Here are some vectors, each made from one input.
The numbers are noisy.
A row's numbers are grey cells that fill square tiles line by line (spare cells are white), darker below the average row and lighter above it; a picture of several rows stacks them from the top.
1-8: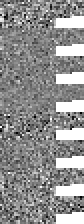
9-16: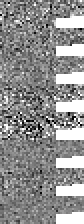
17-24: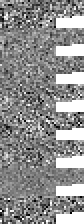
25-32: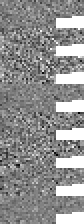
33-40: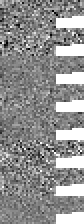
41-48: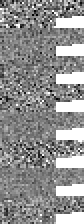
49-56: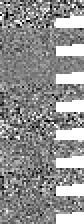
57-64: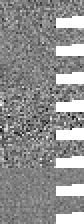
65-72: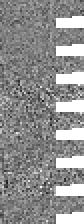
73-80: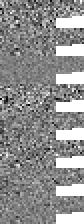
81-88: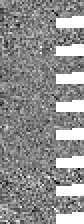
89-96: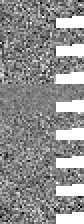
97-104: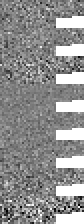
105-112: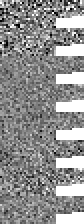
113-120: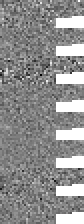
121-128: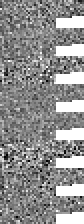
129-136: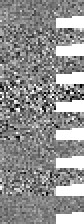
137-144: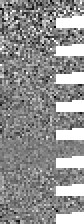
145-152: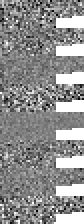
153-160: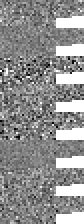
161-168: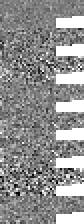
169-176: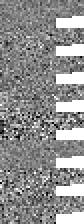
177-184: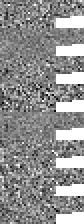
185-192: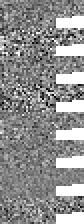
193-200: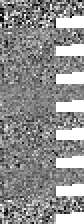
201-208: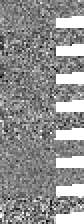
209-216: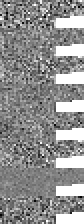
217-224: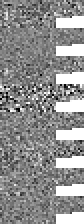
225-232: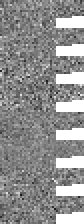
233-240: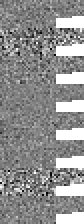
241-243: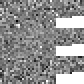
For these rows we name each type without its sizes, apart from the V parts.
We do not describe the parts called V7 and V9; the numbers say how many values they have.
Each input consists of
either a label, a node of a tree, a true/false value and a value of V9, or a value of V7.
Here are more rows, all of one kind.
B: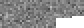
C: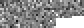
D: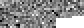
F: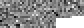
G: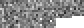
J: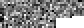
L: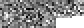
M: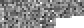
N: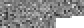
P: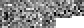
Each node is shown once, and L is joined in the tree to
J.
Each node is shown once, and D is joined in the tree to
F, G, J, M and P.
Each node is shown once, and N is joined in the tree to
G.
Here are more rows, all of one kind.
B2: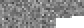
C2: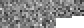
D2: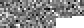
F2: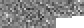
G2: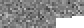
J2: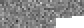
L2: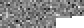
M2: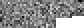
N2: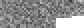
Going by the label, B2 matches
C2 and N2.
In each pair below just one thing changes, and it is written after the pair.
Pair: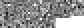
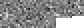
the true/false value
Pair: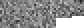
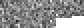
the node of the tree
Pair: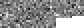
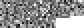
the label
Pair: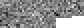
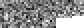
the label
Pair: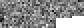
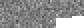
the value of V9
